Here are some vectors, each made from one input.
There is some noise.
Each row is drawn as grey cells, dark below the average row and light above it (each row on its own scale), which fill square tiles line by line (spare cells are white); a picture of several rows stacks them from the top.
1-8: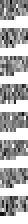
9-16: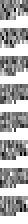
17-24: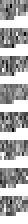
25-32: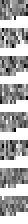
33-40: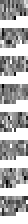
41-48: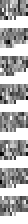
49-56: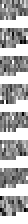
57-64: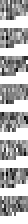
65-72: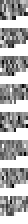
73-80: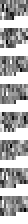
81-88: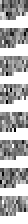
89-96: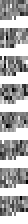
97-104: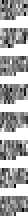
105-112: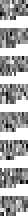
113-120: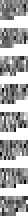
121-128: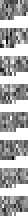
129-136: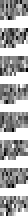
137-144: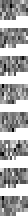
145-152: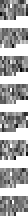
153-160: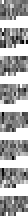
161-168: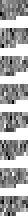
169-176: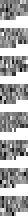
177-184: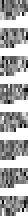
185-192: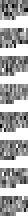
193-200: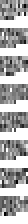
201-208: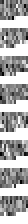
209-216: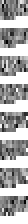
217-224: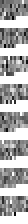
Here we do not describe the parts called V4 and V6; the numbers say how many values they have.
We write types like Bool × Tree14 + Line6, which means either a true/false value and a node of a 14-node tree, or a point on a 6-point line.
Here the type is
(Bool × V6 + V4) × Tree7 × Tree7 + Unit.
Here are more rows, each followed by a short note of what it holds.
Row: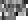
a fixed value
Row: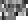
a fixed value
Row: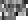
a fixed value
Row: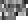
a fixed value
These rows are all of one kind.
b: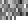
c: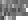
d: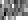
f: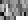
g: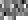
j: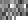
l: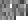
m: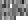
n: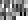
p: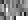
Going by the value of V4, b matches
j, l and m.
